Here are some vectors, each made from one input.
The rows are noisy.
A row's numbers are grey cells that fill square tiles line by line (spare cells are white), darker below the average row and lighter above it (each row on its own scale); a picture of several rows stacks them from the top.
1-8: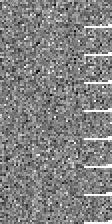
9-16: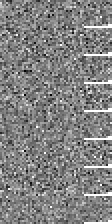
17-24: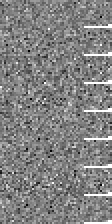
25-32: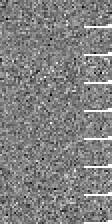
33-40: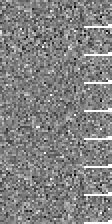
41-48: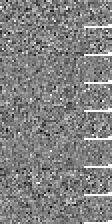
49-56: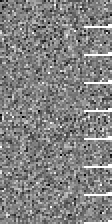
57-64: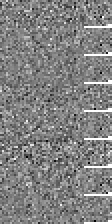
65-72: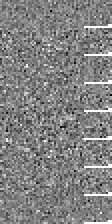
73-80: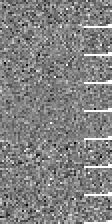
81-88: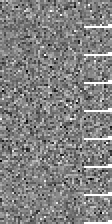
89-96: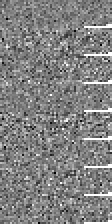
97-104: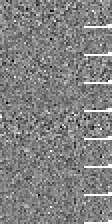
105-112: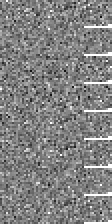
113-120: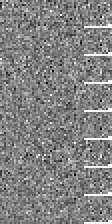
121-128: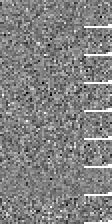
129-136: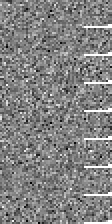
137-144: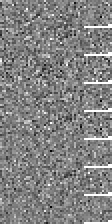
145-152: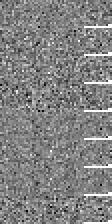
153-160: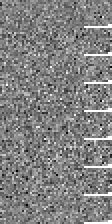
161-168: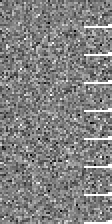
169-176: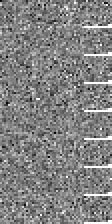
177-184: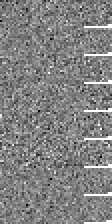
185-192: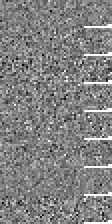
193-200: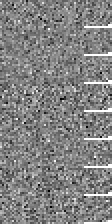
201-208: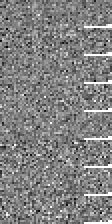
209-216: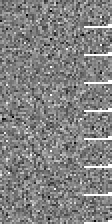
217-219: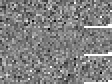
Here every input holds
a node of each of two 10-node trees and a node of an 11-node tree, together with either a fixed value, or a node of a 10-node tree.
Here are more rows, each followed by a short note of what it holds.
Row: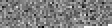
a node of each of three 10-node trees and a node of an 11-node tree
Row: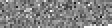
a node of each of two 10-node trees and a node of an 11-node tree
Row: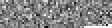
a node of each of two 10-node trees and a node of an 11-node tree
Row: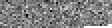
a node of each of three 10-node trees and a node of an 11-node tree
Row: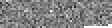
a node of each of two 10-node trees and a node of an 11-node tree
